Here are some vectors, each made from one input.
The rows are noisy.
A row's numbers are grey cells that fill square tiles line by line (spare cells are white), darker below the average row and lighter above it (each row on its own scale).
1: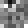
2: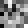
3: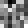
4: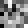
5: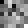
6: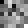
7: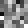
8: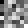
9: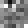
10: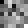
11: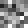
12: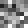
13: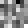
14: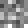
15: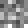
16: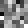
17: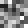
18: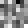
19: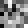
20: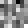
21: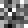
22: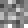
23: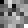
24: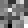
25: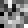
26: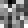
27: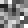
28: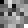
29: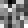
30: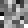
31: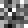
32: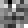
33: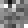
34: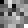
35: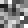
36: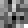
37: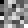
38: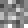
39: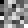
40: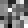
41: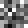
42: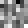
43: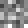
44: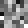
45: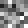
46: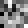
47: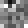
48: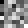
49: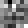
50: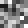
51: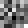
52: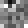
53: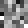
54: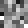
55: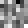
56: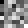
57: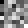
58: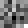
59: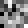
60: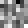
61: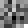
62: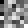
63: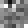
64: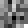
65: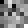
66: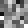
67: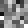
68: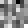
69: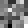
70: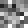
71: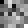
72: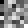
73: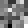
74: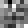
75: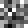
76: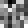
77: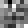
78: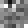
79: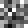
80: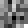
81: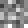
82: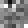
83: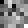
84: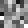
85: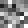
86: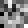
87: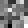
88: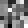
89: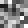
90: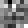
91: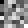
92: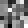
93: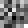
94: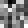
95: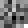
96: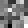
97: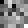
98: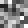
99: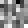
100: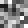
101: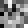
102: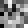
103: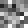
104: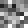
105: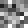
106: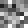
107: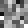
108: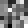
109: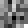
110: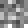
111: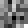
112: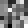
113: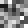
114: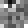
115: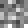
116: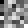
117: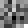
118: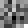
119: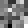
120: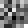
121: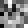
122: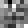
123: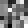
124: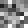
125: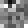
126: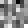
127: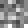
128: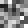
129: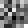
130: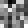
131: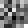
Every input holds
either a point on a 10-point line, or three true/false values.
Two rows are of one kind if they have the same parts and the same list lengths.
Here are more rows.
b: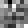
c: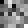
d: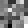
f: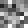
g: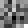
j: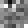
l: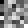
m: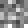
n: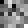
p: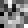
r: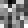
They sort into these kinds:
b, d, g, j, r
c, f, l, m, n, p

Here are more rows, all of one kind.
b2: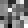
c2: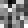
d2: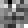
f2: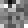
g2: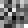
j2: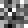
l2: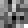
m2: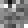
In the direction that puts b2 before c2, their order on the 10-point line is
b2, c2, f2, m2, d2, l2, g2, j2.
